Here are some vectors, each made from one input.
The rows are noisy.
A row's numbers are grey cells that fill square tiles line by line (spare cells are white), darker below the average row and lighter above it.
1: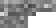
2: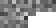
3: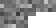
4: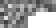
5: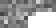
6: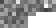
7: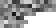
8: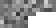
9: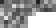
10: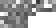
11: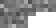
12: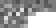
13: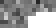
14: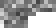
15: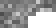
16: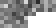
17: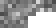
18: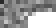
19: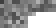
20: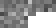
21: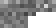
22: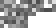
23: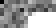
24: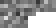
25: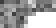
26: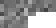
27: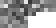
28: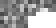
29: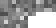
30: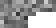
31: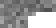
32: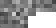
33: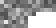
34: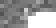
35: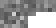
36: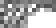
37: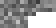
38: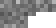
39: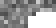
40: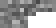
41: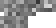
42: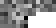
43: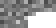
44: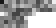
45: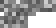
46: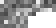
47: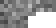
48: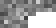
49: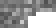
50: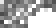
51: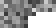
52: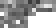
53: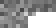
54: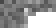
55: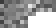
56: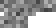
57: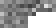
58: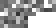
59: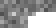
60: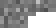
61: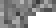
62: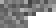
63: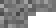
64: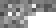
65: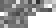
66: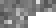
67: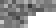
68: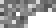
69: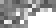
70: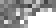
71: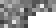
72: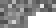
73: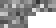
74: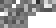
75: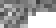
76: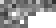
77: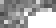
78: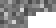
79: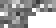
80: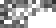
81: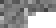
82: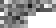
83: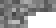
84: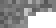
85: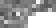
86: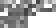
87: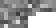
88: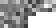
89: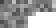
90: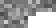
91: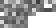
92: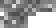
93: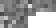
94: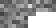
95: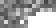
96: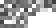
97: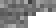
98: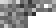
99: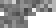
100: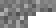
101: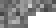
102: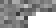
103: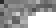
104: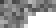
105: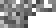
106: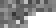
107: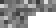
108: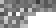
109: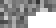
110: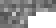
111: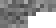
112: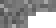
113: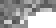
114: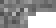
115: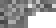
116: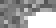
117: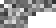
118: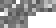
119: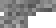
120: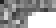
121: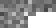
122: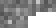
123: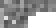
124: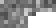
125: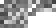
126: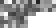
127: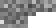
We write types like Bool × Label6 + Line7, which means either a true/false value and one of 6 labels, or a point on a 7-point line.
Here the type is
(Bool × Bool × Bool × Bool + Label9) × Label9.
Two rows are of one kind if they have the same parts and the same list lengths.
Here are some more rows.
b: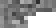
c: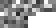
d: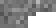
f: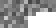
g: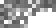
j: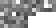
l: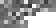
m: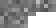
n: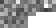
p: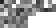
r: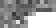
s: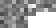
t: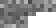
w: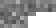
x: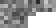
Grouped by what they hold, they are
b, f, l, r, s, x
c, d, g, j, m, n, p, t, w

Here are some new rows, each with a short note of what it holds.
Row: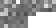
one of 9 labels and four true/false values
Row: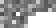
two labels (each one of 9)
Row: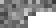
one of 9 labels and four true/false values
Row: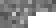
one of 9 labels and four true/false values
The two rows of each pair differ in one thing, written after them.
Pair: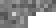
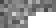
one of the four true/false values
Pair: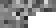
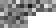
the label
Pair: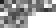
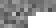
the label
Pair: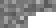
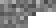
one of the four true/false values
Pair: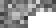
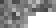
the label
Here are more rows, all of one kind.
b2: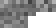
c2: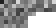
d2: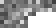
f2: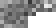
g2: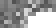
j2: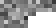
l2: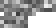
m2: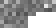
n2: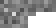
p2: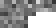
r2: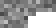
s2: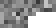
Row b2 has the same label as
c2 and m2.
